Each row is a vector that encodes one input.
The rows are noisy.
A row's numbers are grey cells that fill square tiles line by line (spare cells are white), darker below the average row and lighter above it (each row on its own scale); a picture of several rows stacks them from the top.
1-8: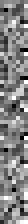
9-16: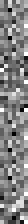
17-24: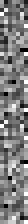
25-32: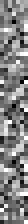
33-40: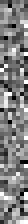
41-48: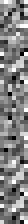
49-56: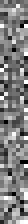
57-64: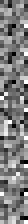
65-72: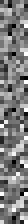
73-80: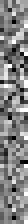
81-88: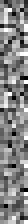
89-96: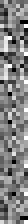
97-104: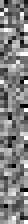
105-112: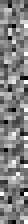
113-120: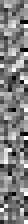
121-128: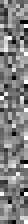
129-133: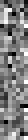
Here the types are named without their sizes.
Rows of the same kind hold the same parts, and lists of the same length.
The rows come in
2 kinds.
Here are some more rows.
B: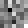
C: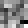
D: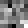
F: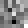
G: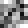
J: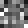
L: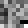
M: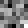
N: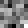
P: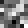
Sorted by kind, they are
B, C, D, F, J, L, M, N, P
G

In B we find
a node of a tree.
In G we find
a fixed value.
